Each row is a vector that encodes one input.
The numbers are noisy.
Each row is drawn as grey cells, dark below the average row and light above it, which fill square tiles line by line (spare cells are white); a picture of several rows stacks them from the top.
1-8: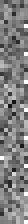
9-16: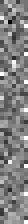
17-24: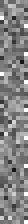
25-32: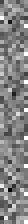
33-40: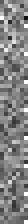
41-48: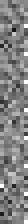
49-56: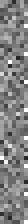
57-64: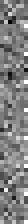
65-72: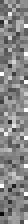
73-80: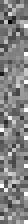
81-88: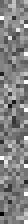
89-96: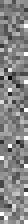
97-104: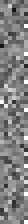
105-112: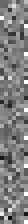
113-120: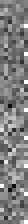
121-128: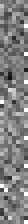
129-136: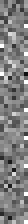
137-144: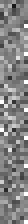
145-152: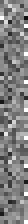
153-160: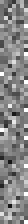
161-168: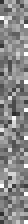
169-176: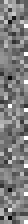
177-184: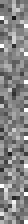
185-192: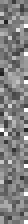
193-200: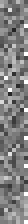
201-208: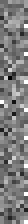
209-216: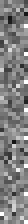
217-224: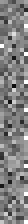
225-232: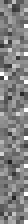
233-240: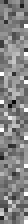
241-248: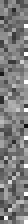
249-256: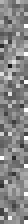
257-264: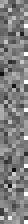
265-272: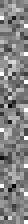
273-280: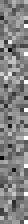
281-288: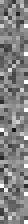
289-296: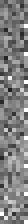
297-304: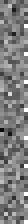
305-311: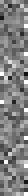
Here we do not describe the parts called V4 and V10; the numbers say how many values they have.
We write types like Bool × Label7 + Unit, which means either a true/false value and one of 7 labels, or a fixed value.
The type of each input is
(Line11 × (Tree8 + V10) + V4) × Line12.
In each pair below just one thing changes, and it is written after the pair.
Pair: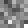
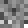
the node of the tree
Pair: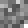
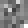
the node of the tree
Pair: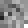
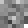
the place on the 12-point line
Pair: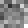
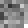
the place on the 11-point line
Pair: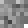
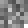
the place on the 12-point line
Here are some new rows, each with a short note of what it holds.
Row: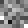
a point on a 12-point line and a value of V4
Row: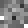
a point on a 12-point line and a value of V4
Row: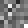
a point on a 12-point line and a value of V4
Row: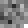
a point on an 11-point line, a point on a 12-point line and a node of an 8-node tree
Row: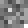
a point on an 11-point line, a point on a 12-point line and a node of an 8-node tree
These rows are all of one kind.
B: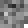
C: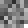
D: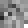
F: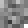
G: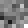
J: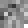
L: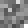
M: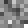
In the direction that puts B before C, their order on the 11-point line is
J, D, B, G, F, C, L, M.
